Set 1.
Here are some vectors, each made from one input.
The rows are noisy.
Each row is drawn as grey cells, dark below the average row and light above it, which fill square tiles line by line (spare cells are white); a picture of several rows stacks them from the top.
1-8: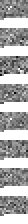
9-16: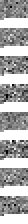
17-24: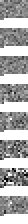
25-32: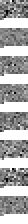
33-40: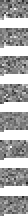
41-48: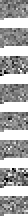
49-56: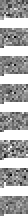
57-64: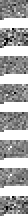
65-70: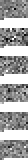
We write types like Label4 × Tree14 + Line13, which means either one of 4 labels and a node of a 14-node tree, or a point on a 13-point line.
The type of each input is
Tree10 + Unit.
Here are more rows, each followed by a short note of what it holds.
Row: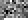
a fixed value
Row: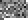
a node of a 10-node tree
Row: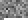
a node of a 10-node tree
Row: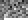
a node of a 10-node tree
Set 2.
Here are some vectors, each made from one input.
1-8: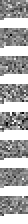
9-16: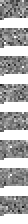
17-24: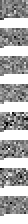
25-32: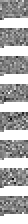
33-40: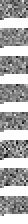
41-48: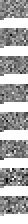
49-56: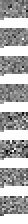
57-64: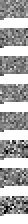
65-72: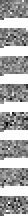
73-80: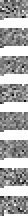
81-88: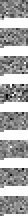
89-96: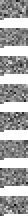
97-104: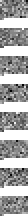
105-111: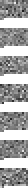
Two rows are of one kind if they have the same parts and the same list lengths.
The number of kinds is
2.
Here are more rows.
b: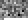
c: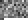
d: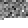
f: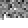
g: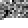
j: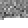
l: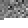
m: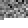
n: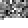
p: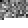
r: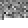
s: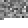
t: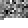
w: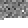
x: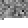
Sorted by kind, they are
b, c, d, f, j, l, m, p, r, s, w, x
g, n, t

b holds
a node of a 20-node tree.
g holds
a fixed value.
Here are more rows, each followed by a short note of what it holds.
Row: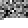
a fixed value
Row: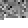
a node of a 20-node tree
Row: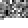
a fixed value
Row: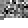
a fixed value
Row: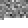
a node of a 20-node tree
